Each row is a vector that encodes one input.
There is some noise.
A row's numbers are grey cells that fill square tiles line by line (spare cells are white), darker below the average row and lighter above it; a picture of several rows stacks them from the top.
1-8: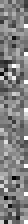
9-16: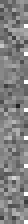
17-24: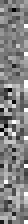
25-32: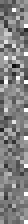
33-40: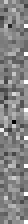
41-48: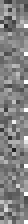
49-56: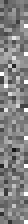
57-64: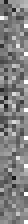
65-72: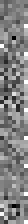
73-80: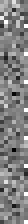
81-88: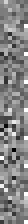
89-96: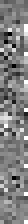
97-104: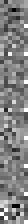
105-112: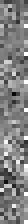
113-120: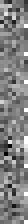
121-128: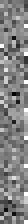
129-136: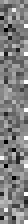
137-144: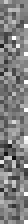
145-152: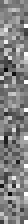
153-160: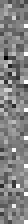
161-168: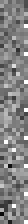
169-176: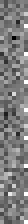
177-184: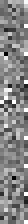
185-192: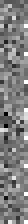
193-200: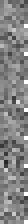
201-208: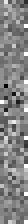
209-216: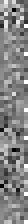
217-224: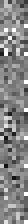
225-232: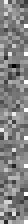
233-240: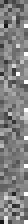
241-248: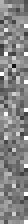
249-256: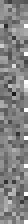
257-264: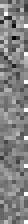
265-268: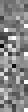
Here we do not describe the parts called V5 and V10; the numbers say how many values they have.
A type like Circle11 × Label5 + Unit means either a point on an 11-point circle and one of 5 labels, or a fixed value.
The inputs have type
(Bool × V5 + Unit) × V10 + Line13.
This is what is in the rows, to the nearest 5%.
About 25% of them hold a point on a 13-point line. The rest hold a value of V10, together with either a fixed value, or a true/false value and a value of V5.
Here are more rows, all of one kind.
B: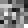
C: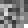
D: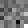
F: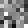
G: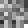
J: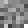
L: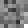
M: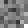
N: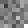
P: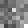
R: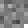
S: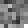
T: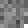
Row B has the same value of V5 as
J, L and M.
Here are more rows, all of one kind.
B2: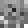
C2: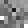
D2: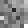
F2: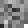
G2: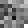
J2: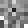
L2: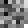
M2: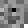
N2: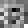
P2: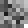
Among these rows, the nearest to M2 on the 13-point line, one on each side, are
G2 and N2.
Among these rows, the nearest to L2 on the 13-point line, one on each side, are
B2 and F2.
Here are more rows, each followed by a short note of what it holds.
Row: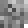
a point on a 13-point line
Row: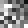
a value of V10
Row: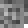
a true/false value, a value of V5 and a value of V10
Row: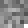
a value of V10
